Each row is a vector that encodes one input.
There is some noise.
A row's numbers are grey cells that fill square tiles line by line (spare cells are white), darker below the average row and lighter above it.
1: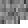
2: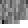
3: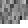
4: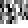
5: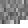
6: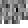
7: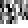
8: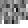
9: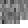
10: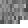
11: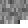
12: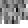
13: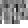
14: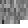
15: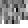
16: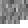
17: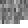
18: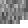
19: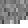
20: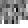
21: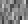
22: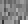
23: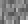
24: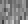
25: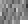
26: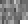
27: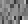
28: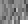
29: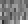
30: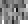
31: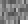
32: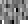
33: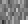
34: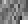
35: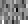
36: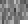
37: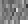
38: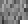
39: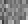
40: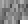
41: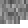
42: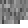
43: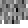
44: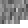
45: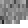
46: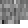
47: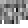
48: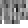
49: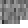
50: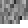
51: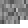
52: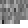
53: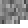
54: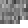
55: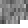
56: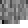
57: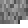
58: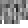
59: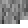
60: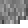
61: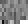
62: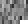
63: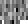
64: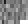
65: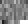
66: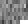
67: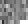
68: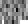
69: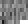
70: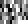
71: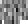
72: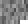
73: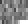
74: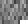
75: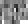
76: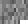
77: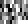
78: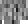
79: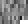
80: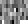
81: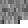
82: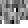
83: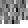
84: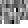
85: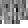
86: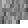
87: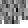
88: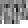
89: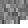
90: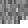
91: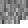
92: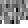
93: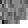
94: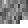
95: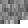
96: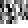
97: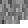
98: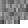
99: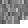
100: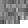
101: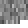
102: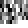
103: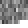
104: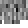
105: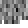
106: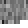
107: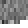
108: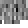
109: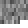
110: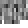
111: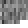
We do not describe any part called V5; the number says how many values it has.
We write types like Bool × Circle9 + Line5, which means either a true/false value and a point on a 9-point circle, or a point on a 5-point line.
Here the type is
List2(Line4 × V5).
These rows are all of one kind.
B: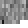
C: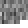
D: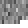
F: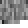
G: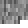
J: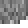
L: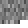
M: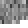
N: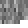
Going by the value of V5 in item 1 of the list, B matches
D, G and M.
